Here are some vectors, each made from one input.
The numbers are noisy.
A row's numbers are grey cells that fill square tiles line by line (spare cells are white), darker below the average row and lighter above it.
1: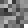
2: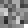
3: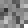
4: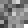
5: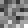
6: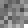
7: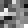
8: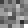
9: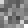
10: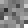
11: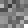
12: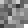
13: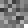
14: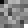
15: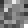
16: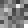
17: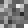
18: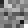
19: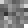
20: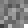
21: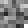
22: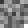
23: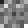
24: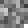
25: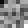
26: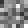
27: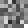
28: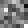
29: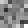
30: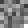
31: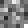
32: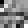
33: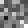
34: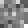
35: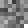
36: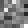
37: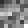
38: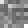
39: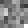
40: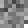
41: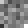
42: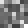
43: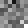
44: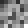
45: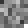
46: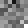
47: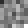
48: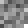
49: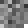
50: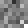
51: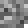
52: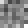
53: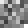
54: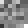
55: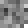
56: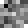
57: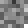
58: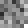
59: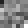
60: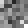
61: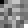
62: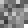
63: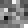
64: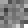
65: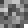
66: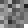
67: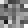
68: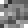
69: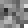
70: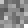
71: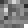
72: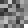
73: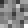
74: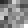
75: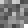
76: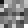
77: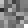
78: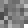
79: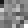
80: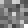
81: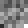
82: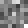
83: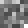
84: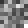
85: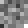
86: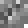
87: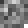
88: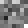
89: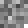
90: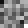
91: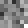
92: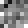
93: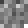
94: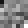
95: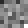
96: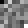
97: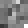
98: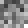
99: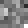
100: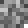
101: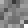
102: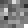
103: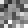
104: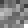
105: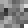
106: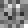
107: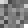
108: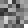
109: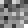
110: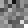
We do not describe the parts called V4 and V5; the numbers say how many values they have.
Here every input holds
a point on a 6-point line, together with either a true/false value and a value of V5, or a value of V4.
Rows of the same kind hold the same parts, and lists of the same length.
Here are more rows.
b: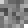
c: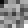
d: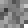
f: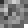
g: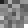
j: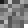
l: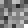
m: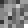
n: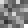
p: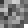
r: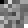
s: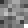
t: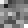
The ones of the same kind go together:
b, d, l, n, t
c, f, g, j, m, p, r, s

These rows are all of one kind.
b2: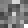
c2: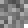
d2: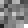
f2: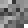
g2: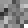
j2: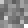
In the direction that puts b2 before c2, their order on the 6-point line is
b2, d2, c2, j2, g2, f2.
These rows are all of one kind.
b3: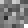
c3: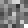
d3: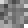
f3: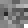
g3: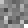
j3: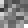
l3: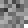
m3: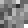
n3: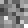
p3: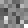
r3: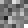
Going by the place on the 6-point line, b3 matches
c3 and r3.
